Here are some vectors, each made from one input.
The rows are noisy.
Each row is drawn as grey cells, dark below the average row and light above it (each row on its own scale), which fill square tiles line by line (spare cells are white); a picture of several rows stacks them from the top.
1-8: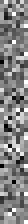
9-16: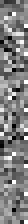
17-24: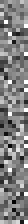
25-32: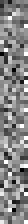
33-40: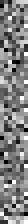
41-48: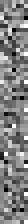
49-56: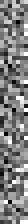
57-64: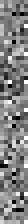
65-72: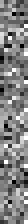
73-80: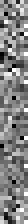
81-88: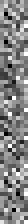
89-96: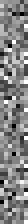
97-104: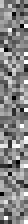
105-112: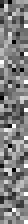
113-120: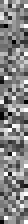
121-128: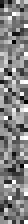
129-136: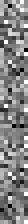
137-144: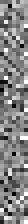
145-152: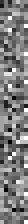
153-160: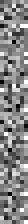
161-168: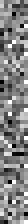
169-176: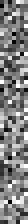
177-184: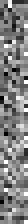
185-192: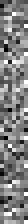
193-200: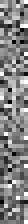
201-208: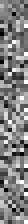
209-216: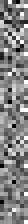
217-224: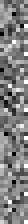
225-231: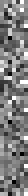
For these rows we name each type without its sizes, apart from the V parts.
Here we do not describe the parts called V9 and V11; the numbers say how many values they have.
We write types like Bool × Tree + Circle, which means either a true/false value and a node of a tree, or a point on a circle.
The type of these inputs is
Bool × V9 + Line + V11.
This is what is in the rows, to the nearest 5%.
About 20% of them hold a point on a line. About 45% of them hold a true/false value and a value of V9. The rest hold a value of V11.
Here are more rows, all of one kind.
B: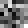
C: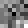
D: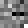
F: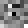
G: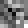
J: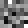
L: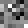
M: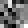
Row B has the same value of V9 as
L and M.
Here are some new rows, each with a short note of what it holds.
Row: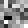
a value of V11
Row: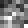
a point on a line
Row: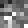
a point on a line
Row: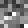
a point on a line
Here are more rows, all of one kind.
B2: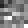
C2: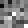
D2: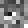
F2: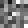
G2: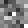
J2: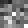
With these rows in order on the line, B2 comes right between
C2 and J2.
